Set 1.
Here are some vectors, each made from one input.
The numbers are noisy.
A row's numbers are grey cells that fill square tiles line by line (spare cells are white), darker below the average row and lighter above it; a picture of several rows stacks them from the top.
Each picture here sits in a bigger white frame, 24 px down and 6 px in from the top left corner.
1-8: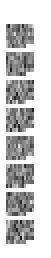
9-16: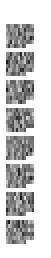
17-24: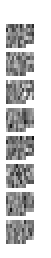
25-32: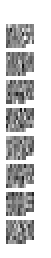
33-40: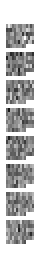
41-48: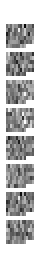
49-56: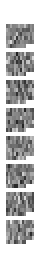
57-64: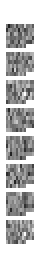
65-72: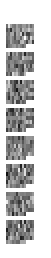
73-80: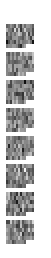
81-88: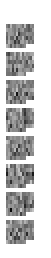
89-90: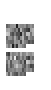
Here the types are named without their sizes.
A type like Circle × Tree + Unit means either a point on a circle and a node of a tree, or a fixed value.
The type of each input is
Bool × Label.
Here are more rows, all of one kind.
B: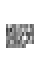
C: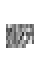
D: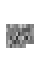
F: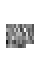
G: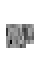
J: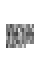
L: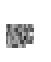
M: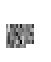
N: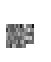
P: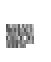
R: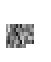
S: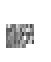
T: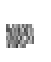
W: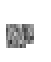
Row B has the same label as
C, P, S and T.
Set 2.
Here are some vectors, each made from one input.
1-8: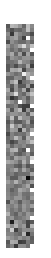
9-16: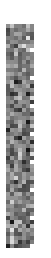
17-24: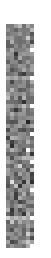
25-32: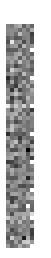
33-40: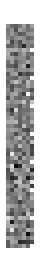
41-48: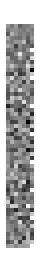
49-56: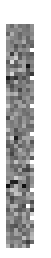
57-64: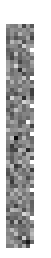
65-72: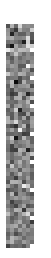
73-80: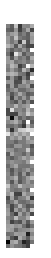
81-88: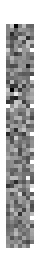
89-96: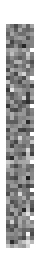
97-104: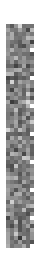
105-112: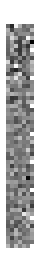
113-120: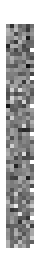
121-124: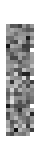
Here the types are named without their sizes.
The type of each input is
Bool × Line × Line.
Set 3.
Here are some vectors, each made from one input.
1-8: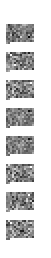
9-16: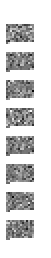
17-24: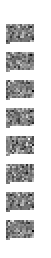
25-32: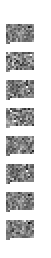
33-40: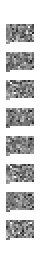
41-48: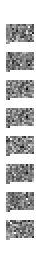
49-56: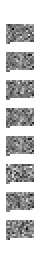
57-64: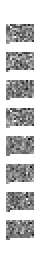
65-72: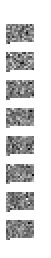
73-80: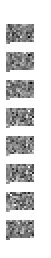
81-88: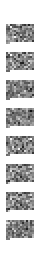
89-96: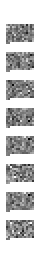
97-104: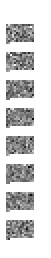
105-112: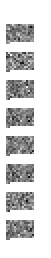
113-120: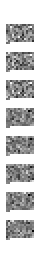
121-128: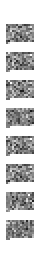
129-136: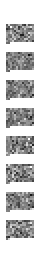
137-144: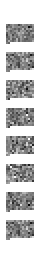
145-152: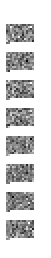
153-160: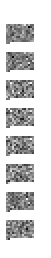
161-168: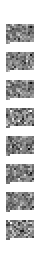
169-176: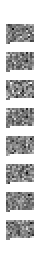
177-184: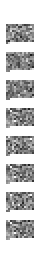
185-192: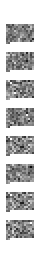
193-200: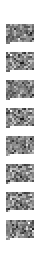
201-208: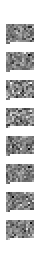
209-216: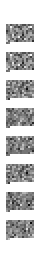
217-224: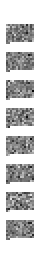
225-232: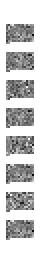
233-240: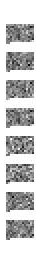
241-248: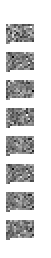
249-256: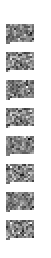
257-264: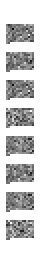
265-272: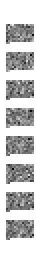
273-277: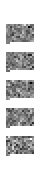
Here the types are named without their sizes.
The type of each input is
Label + Tree.
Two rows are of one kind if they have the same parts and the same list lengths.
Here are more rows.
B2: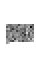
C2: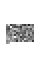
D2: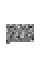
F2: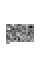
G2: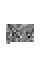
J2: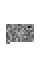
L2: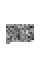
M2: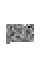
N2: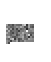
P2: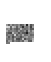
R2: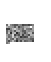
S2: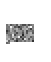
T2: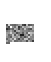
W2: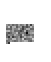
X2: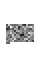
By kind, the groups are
B2, D2, F2, G2, J2, L2, M2, N2, P2, W2
C2, R2, S2, T2, X2

